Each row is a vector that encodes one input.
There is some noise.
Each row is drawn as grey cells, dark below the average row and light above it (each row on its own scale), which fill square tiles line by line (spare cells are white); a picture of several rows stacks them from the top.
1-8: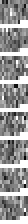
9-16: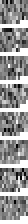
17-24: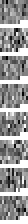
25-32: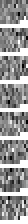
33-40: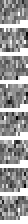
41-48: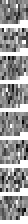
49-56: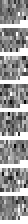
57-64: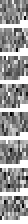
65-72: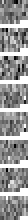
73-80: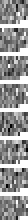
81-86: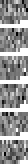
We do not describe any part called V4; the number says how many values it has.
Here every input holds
a point on a 3-point line and a point on a 5-point line, together with either a point on a 5-point line and a true/false value, or a value of V4.
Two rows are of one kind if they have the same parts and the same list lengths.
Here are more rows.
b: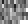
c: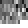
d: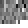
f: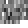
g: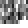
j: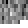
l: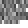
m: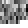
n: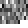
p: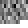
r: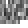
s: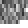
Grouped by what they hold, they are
b, j, l, p, s
c, d, f, g, m, n, r

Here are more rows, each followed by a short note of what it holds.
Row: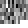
a point on a 3-point line, a point on each of two 5-point lines and a true/false value
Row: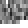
a point on a 3-point line, a point on each of two 5-point lines and a true/false value
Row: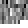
a point on a 3-point line, a point on a 5-point line and a value of V4
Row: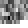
a point on a 3-point line, a point on each of two 5-point lines and a true/false value
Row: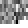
a point on a 3-point line, a point on a 5-point line and a value of V4
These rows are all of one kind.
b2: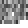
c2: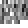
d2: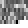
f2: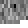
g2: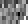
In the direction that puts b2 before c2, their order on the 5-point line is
g2, f2, d2, b2, c2.
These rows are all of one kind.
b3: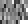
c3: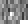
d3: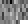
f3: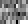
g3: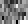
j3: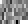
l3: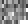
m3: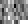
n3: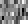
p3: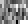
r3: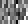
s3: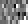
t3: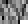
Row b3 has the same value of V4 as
f3, m3, r3 and s3.
